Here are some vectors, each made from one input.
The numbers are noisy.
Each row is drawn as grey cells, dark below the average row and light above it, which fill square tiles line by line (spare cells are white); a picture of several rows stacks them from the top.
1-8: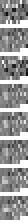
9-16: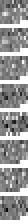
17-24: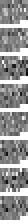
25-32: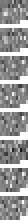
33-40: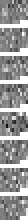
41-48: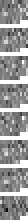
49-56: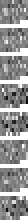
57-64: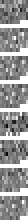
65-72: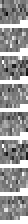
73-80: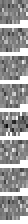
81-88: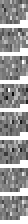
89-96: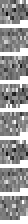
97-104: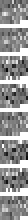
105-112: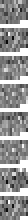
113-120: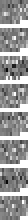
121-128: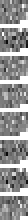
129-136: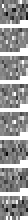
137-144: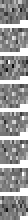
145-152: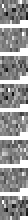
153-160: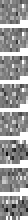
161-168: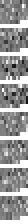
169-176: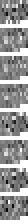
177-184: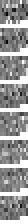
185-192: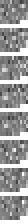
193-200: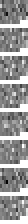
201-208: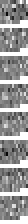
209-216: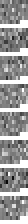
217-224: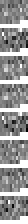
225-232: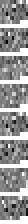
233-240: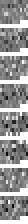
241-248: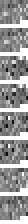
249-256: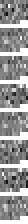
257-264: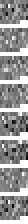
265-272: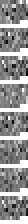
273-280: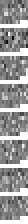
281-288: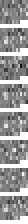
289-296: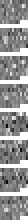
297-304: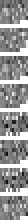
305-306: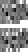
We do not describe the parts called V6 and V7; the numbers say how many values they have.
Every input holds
either a point on a 10-point line, a true/false value and a value of V7, or a value of V6.
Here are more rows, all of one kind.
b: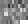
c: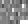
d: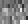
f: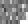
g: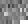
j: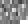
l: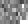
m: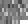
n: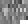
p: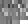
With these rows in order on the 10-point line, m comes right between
f and p.
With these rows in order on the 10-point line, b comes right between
j and p.
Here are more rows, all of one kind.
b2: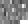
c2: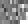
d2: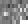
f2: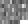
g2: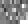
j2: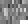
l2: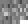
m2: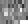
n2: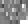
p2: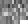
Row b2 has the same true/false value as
c2, f2, g2 and n2.
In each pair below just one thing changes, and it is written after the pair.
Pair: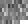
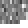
the true/false value
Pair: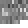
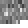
the value of V7
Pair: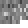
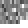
the true/false value
